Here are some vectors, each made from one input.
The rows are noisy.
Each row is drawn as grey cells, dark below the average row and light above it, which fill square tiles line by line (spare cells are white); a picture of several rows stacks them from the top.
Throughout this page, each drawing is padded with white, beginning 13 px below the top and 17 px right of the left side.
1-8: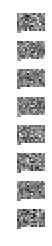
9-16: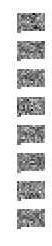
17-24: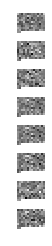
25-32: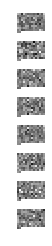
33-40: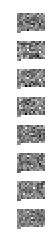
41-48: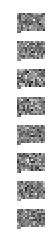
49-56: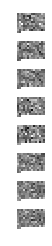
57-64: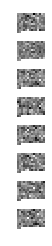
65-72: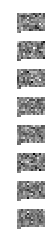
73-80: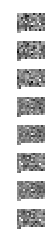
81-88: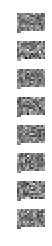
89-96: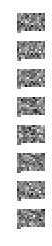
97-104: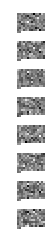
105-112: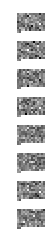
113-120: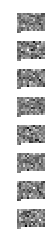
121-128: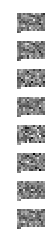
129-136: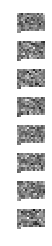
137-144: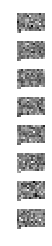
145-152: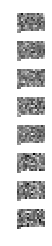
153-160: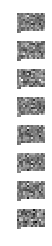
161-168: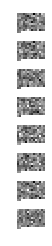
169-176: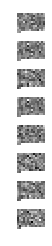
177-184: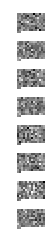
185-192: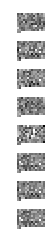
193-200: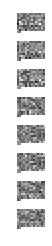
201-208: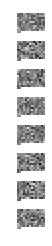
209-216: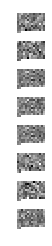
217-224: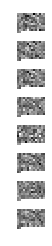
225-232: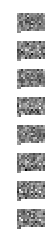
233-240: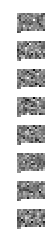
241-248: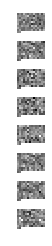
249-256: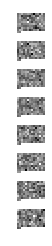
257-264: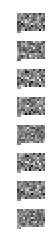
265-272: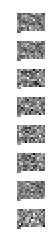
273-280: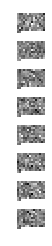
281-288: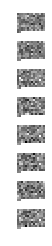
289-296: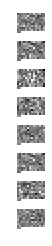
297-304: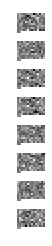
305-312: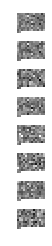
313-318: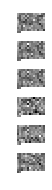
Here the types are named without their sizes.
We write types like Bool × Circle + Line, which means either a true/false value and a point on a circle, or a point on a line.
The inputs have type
Bool × Bool × Bool × Bool + List(Line).
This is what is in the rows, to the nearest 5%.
About 45% of them hold four true/false values. The rest are lists of points on a line.
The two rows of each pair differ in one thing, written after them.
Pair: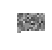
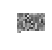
the place on the line in item 1 of the list
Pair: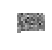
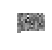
the place on the line in item 1 of the list
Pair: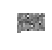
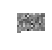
the place on the line in item 2 of the list
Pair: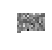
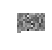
the place on the line in item 1 of the list
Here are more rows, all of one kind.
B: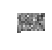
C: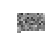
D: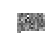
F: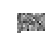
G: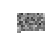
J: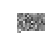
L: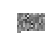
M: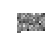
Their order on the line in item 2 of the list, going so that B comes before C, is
B, D, G, C, F, L, J, M.
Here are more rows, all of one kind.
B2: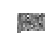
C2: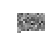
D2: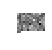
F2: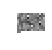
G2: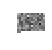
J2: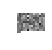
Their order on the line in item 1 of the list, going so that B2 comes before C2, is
D2, J2, B2, F2, G2, C2.
